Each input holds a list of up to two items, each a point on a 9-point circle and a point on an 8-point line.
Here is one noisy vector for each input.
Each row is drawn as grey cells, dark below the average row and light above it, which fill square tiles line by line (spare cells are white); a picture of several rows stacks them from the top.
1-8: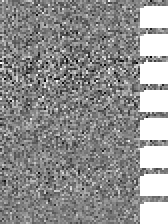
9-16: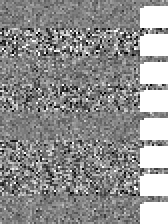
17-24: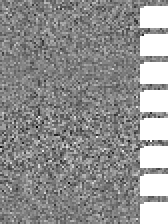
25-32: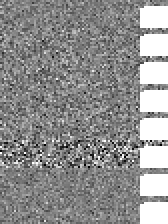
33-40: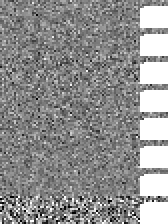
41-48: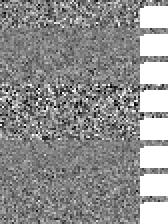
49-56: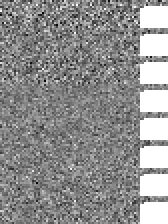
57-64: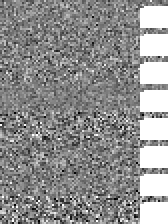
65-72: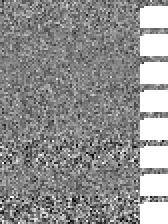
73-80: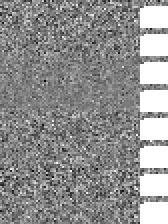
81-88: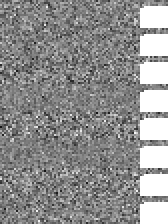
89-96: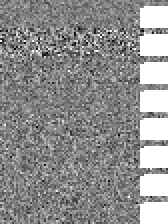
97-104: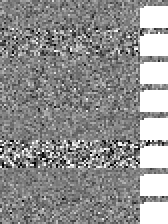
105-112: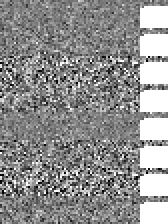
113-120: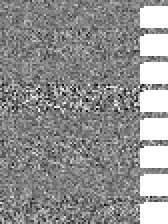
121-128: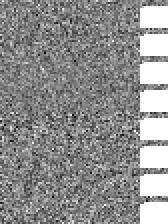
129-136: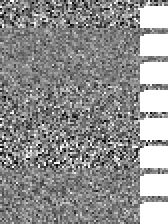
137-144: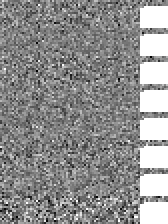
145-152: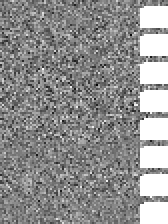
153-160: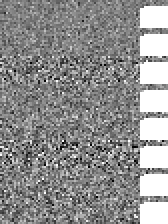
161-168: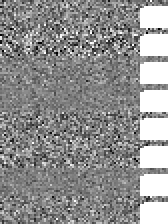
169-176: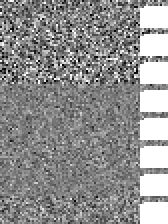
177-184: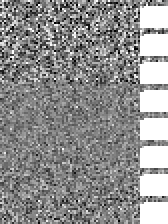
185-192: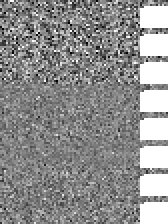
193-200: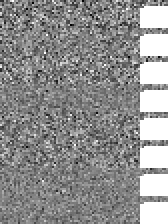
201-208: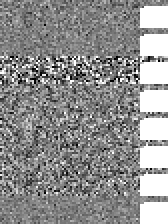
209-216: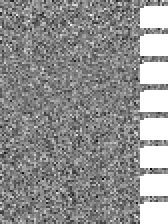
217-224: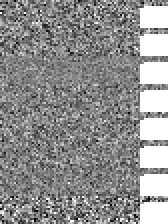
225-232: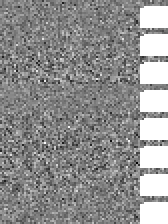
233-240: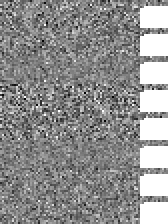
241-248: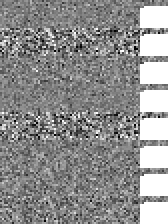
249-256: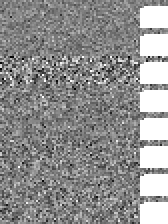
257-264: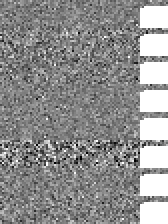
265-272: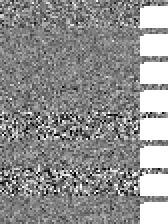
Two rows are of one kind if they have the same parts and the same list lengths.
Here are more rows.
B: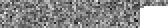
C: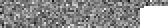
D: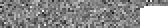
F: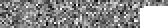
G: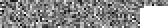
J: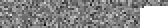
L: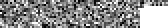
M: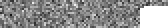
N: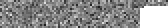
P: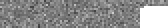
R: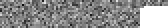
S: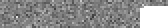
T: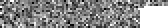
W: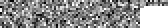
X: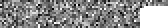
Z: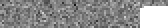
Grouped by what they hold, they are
B, C, D, J, M, N, R, X
F, P, S, T, W, Z
G, L

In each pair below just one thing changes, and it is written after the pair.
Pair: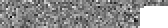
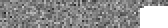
the place on the 9-point circle in item 2 of the list
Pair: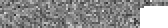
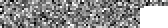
the place on the 9-point circle in item 1 of the list
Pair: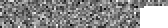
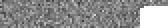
the place on the 9-point circle in item 1 of the list
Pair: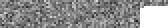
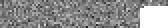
the place on the 8-point line in item 2 of the list
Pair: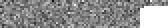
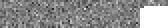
the place on the 9-point circle in item 2 of the list
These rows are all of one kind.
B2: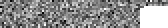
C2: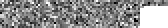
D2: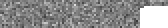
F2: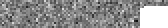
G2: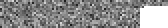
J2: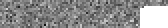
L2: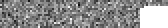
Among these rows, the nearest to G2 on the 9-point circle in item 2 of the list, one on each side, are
C2 and F2.
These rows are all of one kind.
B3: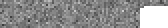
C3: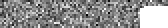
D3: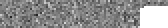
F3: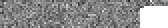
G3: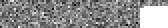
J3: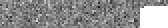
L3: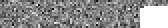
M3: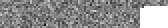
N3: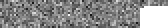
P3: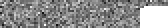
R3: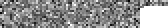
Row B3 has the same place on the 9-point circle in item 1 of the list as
C3, F3 and R3.
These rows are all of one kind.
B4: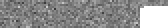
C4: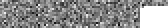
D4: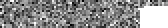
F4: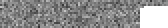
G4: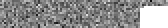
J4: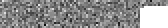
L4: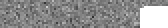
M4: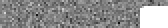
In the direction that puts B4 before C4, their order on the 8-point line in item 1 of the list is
B4, L4, F4, J4, C4, G4, D4, M4.
